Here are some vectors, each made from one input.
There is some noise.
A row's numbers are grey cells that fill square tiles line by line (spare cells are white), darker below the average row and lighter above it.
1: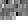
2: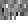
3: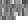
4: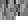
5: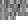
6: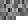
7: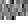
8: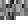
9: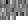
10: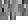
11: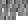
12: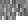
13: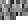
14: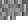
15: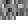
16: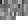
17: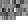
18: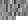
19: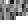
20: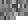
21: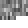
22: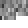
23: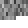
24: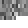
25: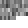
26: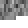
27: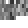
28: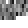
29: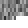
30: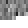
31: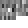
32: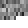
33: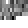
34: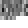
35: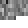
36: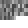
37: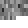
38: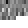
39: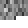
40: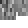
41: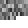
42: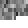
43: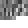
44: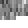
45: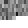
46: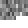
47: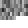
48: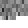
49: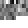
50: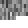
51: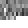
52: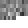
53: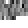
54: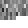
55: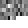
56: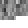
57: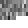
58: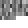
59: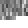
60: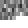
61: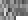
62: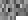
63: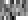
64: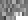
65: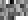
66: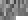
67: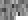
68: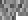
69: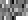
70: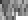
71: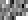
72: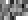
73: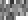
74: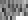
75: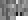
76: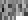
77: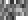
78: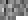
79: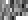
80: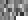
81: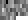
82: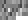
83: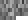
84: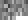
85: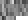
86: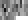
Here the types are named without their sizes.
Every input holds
a point on each of three lines, together with either a fixed value, or four true/false values.
